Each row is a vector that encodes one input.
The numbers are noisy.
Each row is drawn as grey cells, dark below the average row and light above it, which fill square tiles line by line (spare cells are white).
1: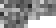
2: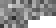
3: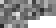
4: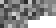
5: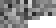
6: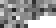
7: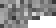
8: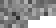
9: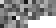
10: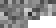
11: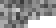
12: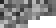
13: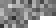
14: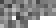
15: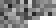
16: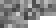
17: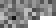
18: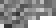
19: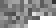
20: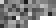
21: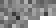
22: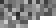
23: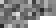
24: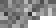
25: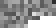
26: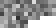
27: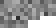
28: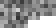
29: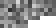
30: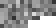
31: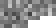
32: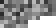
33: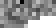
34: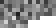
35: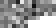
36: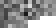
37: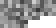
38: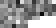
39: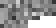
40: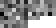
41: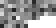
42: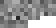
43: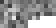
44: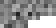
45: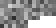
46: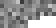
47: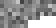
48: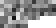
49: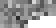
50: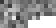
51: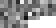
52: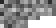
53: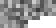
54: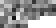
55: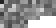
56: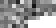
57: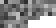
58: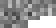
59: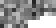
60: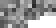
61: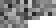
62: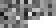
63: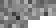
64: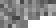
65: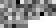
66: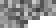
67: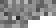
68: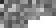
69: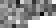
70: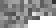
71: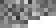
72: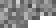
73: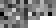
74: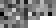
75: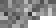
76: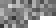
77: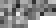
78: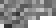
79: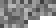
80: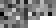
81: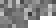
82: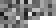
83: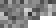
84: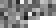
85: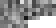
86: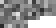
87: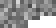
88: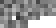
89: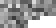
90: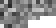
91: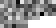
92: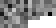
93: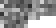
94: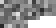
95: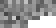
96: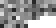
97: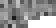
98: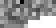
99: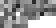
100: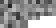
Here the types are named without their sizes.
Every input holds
a point on a line, together with either a label, or a point on a line.
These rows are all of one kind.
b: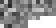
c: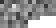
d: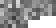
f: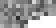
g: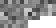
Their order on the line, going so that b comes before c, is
b, c, f, g, d.
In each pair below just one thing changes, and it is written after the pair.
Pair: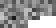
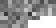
the place on the line
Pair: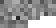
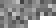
the place on the line
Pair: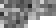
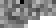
the place on the line
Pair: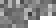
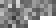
the place on the line
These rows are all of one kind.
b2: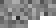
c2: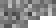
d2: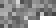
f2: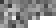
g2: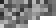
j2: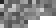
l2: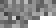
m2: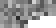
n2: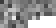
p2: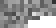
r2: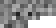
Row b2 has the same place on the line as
c2, l2, m2 and p2.
